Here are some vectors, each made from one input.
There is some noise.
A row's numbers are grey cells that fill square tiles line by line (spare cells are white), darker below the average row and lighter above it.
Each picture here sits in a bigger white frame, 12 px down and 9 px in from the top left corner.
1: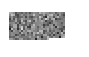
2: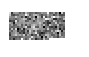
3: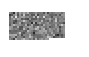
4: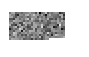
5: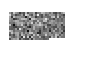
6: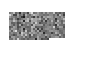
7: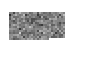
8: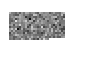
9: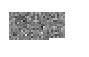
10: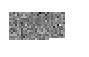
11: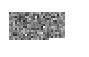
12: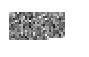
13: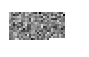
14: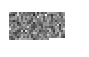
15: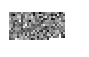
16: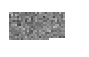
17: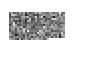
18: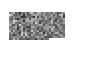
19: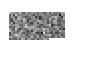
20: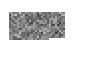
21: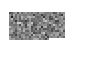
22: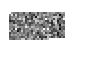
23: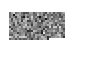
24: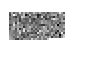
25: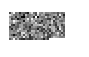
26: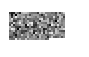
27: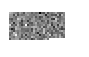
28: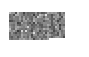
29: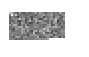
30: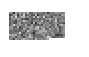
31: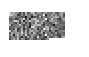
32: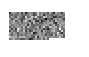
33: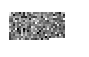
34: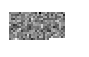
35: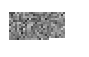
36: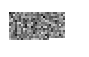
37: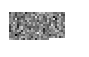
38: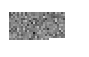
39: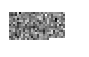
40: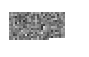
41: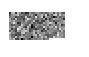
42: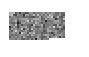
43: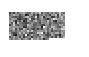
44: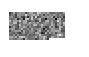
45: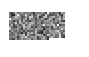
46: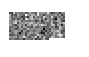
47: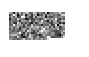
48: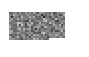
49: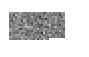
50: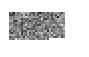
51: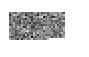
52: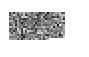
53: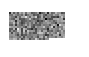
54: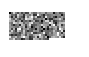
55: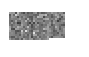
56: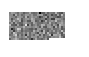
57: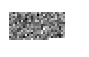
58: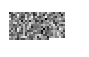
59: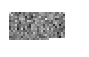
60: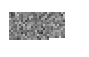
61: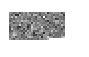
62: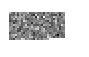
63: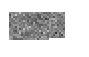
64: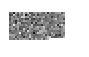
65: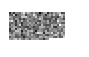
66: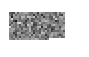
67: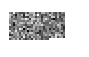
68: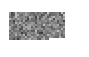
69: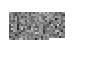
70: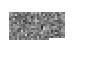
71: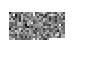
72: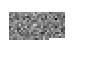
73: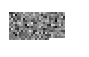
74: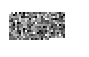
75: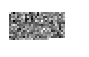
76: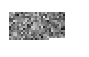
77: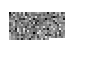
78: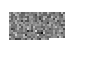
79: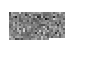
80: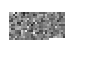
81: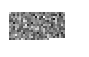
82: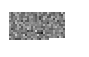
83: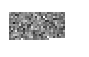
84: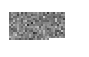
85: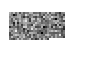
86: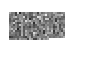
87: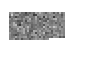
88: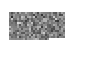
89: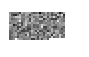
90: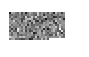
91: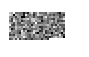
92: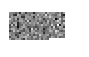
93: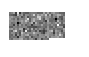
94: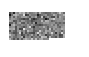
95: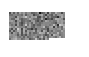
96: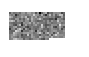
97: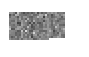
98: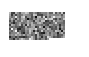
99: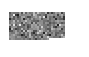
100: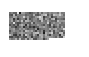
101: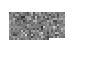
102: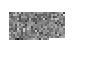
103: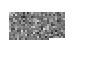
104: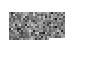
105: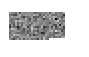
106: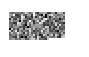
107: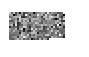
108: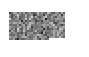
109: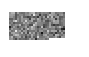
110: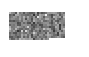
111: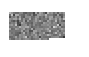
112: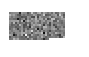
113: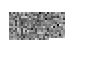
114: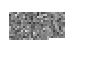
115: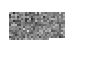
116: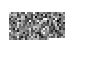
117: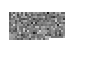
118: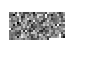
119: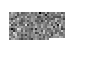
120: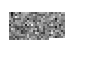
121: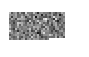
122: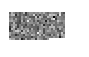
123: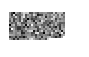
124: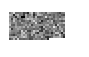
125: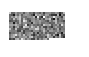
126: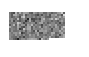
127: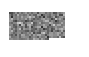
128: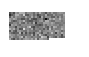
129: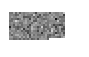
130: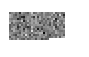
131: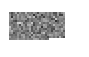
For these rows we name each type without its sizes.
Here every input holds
a node of a tree, together with either a point on a line, or a node of a tree.
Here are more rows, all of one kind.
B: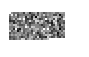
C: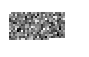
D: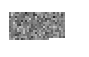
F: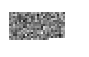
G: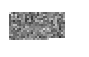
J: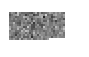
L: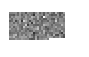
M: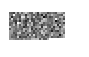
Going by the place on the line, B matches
J and M.
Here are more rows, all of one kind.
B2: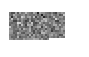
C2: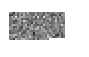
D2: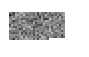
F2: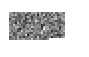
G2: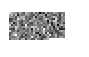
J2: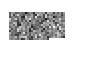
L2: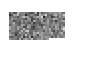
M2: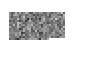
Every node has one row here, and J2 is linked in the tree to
D2, F2 and L2.
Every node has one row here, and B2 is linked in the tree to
M2.
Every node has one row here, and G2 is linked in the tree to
C2.
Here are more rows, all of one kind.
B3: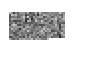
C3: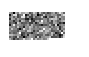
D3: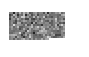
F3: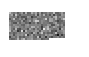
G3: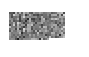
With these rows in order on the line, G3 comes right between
B3 and D3.
